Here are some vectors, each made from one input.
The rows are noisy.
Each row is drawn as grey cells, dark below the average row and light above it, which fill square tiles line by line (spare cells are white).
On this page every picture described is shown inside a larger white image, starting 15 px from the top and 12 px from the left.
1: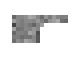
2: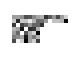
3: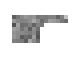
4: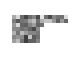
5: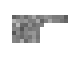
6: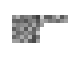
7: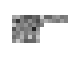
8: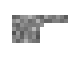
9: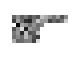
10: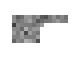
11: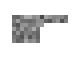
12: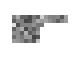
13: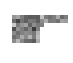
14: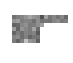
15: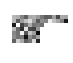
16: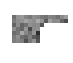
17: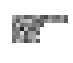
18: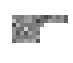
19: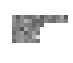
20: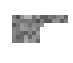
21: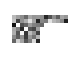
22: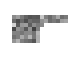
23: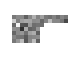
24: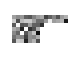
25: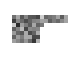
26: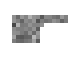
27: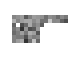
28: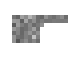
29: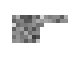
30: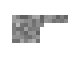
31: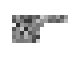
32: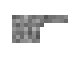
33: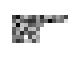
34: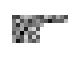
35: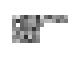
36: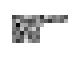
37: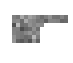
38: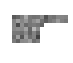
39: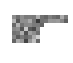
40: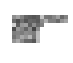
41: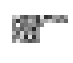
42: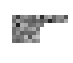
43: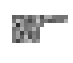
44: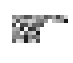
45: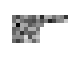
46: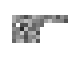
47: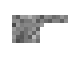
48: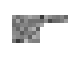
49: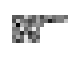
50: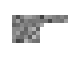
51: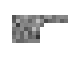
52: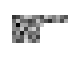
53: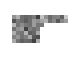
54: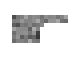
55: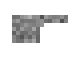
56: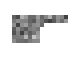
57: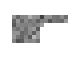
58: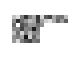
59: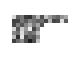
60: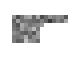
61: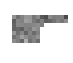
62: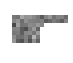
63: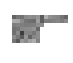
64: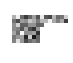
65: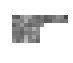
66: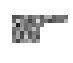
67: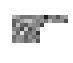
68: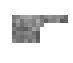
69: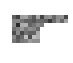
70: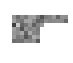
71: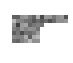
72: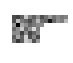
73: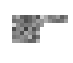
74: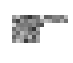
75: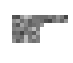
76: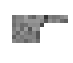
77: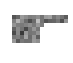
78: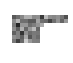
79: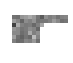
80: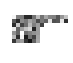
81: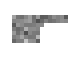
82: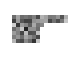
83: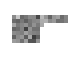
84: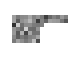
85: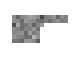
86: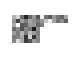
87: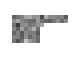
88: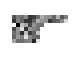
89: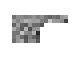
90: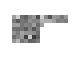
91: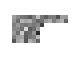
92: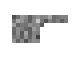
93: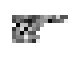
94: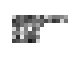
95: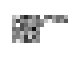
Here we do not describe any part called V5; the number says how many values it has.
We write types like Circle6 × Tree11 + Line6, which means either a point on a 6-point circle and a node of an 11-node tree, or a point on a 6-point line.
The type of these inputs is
List2(Bool × V5).
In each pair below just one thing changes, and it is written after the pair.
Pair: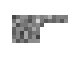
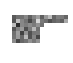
the true/false value in item 2 of the list
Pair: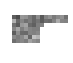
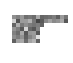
the value of V5 in item 2 of the list
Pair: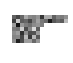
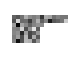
the value of V5 in item 2 of the list
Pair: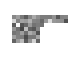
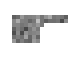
the value of V5 in item 2 of the list
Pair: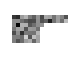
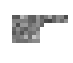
the value of V5 in item 2 of the list
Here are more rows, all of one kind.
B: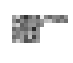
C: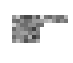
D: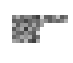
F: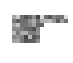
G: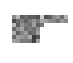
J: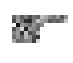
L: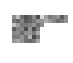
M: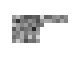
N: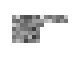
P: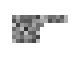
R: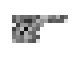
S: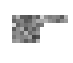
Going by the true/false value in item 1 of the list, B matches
D, L, M and R.
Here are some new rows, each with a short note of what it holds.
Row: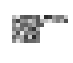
a list of one item
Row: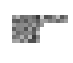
a list of one item
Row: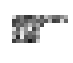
the empty list
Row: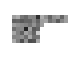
a list of one item
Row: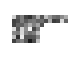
the empty list
